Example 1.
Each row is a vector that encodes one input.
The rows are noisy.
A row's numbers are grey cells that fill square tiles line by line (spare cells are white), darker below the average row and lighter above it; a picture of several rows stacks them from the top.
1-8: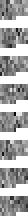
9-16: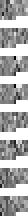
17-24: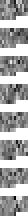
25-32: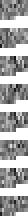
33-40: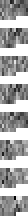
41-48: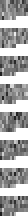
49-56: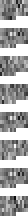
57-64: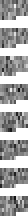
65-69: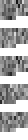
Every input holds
a point on a 6-point circle and a true/false value.
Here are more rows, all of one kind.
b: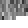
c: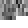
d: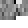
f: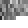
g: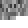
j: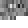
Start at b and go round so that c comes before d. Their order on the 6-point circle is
b, j, c, g, f, d.
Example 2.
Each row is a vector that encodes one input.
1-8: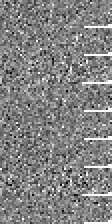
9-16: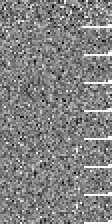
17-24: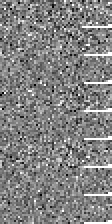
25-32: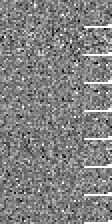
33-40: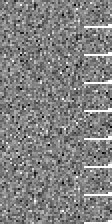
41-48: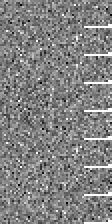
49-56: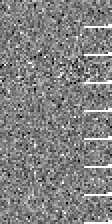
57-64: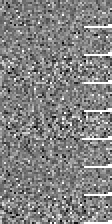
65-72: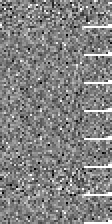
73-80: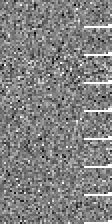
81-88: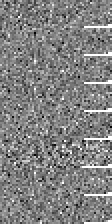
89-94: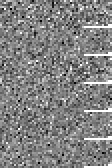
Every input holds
either a point on a 4-point line and a point on a 5-point line, or four true/false values.
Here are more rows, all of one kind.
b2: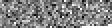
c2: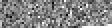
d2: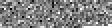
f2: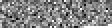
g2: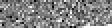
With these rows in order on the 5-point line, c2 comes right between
d2 and f2.
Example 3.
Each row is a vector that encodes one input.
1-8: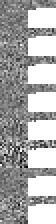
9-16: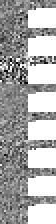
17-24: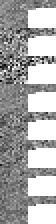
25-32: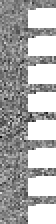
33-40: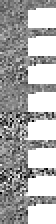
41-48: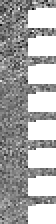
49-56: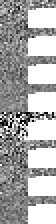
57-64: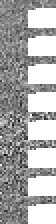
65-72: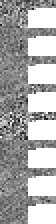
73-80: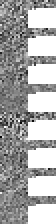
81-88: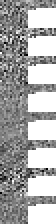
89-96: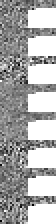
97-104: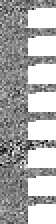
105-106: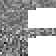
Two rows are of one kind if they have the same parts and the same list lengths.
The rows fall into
2 kinds.
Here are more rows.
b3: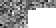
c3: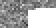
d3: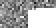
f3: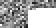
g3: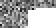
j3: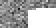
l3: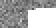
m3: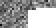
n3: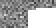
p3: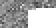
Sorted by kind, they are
b3, c3, f3, g3, j3, l3, m3, p3
d3, n3

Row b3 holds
a node of a 13-node tree and a true/false value.
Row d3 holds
a true/false value.
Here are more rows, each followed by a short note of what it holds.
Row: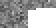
a node of a 13-node tree and a true/false value
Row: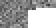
a node of a 13-node tree and a true/false value
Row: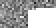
a true/false value
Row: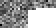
a node of a 13-node tree and a true/false value
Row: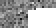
a true/false value
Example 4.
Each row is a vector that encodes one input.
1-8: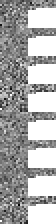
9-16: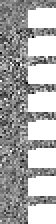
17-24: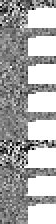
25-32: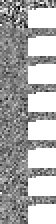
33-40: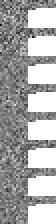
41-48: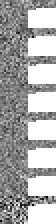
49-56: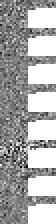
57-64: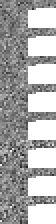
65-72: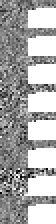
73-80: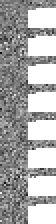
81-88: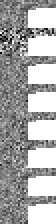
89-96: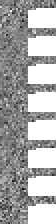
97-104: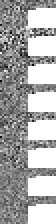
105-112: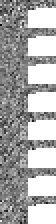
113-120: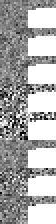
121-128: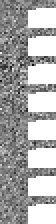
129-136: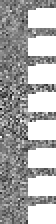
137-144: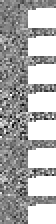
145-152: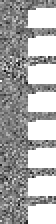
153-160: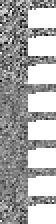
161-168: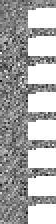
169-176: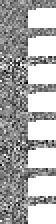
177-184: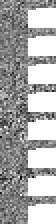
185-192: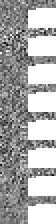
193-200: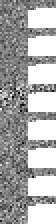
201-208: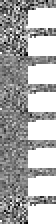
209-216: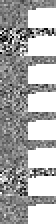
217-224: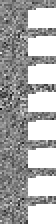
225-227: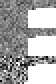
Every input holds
either a point on a 16-point circle, or a node of a 14-node tree.
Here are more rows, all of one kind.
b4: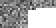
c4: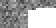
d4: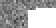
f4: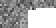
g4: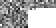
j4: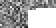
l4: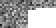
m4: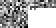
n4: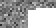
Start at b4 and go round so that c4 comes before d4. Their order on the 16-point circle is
b4, f4, c4, m4, n4, g4, d4, j4, l4.
